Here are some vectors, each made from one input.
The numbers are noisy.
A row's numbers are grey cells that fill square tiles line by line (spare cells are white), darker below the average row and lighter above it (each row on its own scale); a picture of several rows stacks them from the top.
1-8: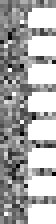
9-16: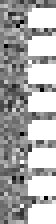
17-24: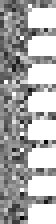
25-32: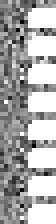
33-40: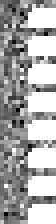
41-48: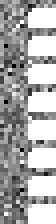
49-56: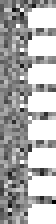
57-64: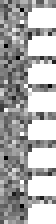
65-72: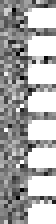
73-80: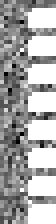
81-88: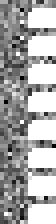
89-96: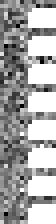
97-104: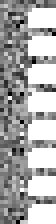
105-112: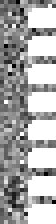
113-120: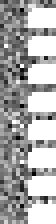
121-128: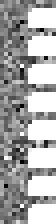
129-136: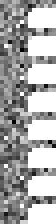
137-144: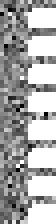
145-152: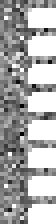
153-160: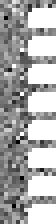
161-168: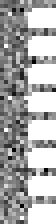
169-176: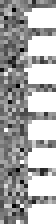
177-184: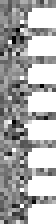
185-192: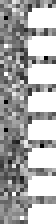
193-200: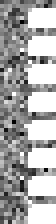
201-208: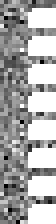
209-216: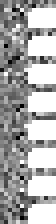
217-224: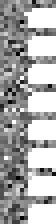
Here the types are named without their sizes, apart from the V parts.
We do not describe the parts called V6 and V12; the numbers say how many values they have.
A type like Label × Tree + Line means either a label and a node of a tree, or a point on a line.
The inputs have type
(Bool × Bool × Bool + V12) × (Label × V6 + Unit).
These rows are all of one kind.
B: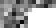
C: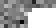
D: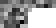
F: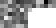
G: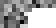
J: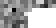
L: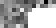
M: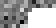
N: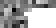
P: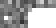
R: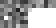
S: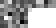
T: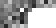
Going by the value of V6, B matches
M, S and T.
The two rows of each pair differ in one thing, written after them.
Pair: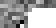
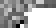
the label
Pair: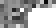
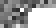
the value of V6
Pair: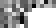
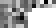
the value of V6
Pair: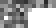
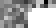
the value of V6
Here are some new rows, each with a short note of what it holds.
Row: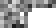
three true/false values
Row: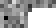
three true/false values
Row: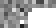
a value of V12
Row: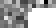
a label, three true/false values and a value of V6
